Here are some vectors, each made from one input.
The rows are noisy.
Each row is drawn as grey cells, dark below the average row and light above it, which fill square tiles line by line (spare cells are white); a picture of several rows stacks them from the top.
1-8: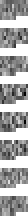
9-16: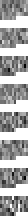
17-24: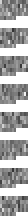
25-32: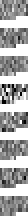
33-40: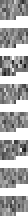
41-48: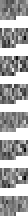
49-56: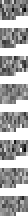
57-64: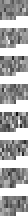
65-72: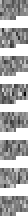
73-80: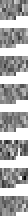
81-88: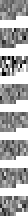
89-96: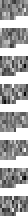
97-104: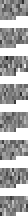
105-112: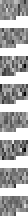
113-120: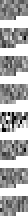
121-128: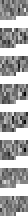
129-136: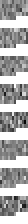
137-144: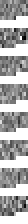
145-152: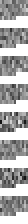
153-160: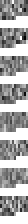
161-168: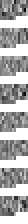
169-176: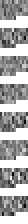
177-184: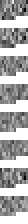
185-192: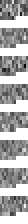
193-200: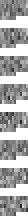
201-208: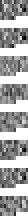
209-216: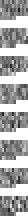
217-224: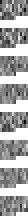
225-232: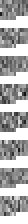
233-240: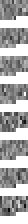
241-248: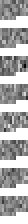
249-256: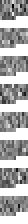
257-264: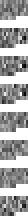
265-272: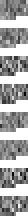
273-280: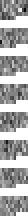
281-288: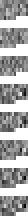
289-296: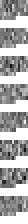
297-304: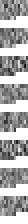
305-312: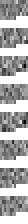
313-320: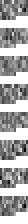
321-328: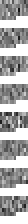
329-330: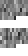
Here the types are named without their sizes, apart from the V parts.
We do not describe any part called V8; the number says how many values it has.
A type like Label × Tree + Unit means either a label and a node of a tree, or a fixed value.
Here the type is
List(Label × V8).
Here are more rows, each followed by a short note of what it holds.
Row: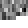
a list of one item
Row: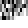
the empty list
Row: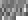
a list of two items
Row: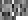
a list of one item
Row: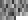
a list of two items
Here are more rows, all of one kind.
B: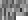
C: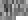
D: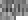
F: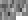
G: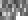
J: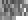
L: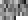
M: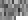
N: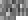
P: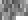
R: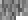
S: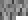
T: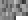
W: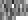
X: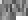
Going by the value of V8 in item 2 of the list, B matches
J, N, P and S.
